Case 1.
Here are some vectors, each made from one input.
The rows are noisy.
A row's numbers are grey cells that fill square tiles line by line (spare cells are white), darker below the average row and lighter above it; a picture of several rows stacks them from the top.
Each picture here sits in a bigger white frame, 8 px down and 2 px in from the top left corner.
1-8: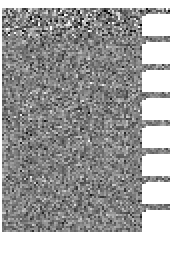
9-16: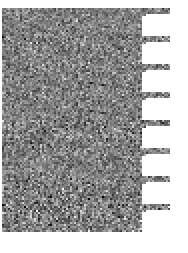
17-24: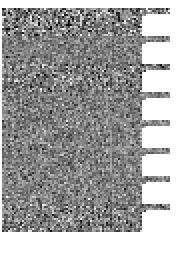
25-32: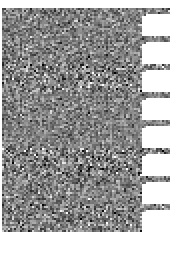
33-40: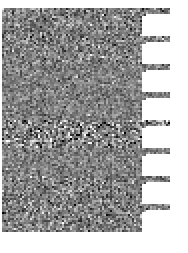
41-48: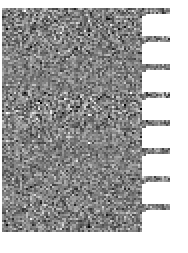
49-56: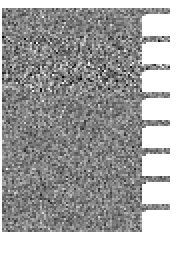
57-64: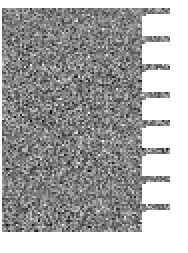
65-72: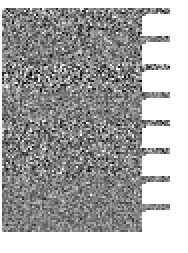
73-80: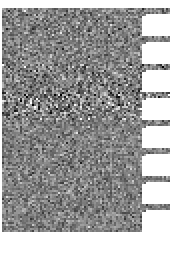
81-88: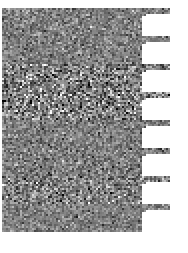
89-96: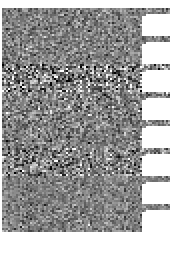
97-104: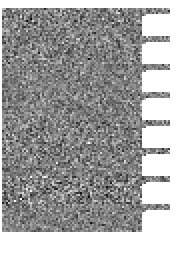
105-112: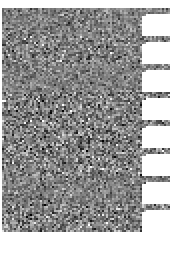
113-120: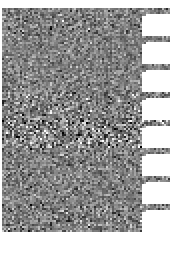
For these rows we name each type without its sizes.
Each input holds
four true/false values.
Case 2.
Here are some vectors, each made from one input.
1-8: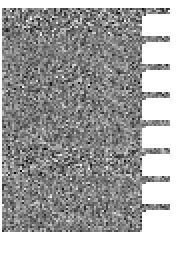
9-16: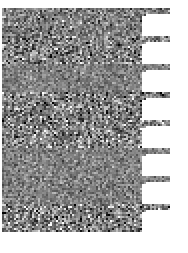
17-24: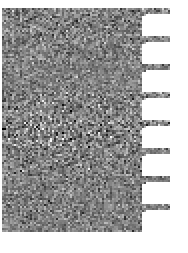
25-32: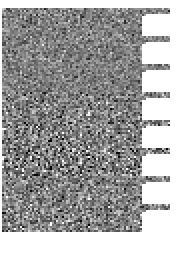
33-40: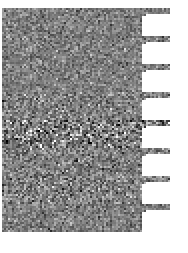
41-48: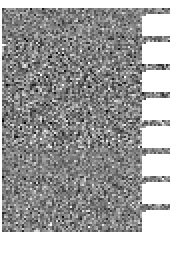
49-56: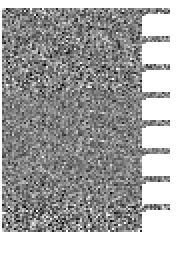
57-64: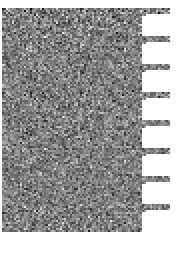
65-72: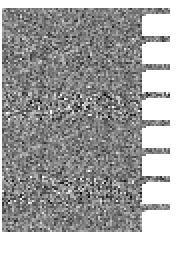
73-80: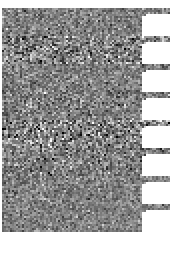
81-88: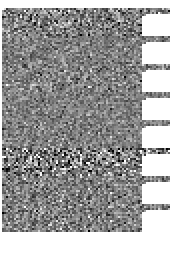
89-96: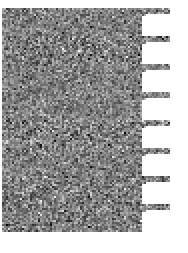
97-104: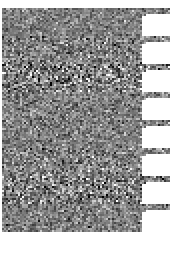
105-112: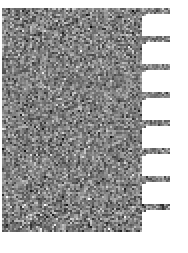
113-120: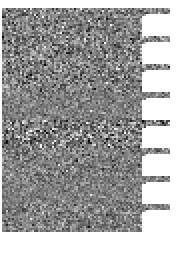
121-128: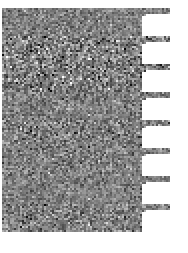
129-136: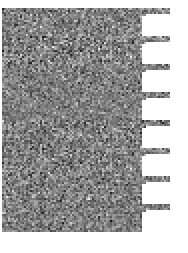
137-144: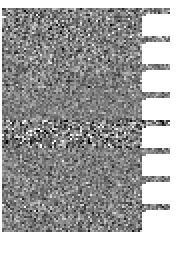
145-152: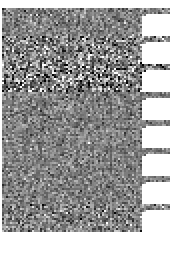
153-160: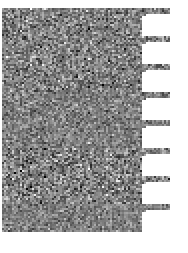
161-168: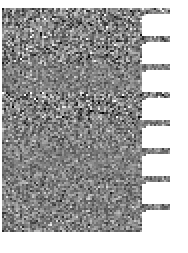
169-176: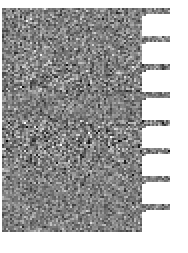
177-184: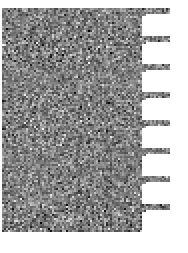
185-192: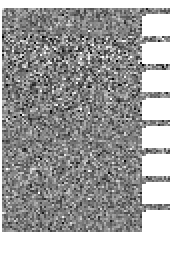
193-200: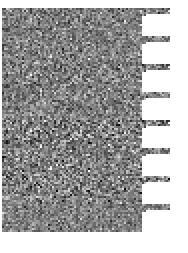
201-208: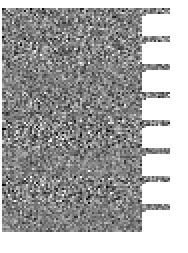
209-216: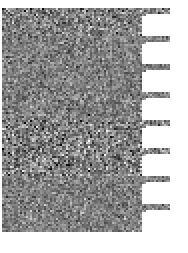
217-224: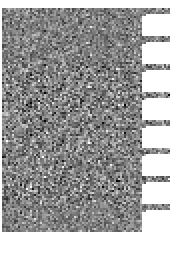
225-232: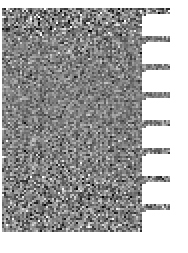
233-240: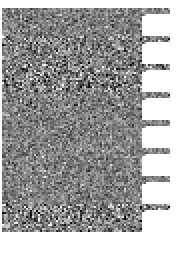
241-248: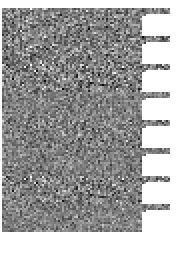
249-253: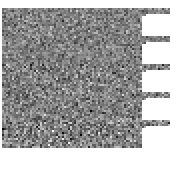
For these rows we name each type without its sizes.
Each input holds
four true/false values.
